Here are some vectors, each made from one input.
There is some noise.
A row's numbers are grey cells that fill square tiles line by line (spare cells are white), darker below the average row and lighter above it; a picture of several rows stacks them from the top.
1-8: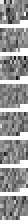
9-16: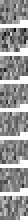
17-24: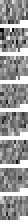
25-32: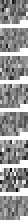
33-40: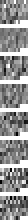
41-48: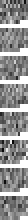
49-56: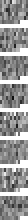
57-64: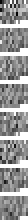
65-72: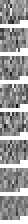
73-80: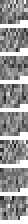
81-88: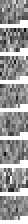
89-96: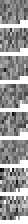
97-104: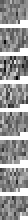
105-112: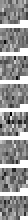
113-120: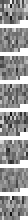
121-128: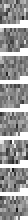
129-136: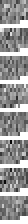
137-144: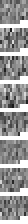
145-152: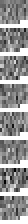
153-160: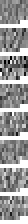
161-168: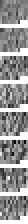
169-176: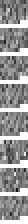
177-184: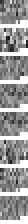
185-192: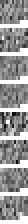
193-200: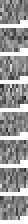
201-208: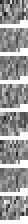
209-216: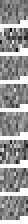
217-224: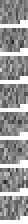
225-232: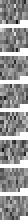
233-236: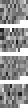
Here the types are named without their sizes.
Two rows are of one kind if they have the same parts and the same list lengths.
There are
3 kinds of row.
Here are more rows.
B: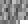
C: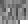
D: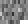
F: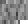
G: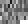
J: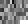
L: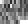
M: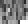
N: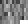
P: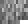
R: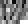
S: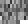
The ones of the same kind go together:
B, C, F, G, M, S
D, N, P, R
J, L

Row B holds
a node of a tree.
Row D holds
a point on a line.
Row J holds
a point on a circle.
